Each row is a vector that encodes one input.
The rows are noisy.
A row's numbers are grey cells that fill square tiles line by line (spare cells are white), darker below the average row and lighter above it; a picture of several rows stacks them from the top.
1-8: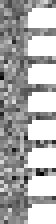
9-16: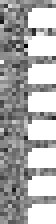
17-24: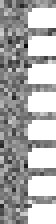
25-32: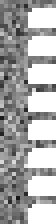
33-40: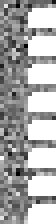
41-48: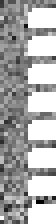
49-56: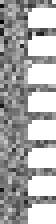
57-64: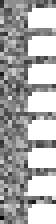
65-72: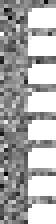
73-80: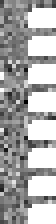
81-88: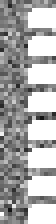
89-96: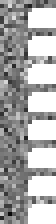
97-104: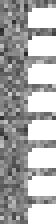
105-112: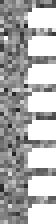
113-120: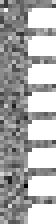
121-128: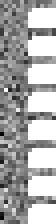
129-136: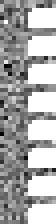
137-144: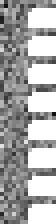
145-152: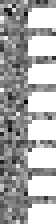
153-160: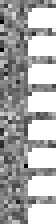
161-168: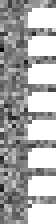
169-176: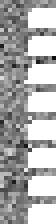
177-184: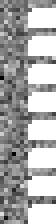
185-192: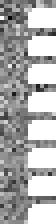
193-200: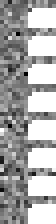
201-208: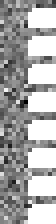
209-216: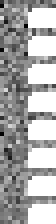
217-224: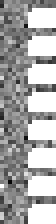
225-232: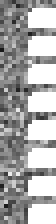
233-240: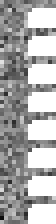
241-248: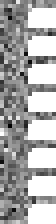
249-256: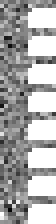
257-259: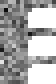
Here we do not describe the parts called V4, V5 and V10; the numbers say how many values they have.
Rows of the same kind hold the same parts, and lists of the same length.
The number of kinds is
3.
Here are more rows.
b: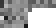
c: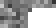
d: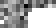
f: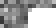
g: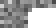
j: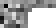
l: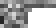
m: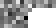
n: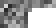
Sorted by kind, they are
b, f, j, l
c, d, g
m, n

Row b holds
a point on an 8-point line and a true/false value.
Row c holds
a node of a 7-node tree and a value of V10.
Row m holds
a value of V4 and a value of V5.
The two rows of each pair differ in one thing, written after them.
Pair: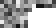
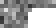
the true/false value
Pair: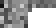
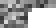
the true/false value
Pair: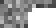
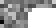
the true/false value
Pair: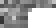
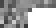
the true/false value
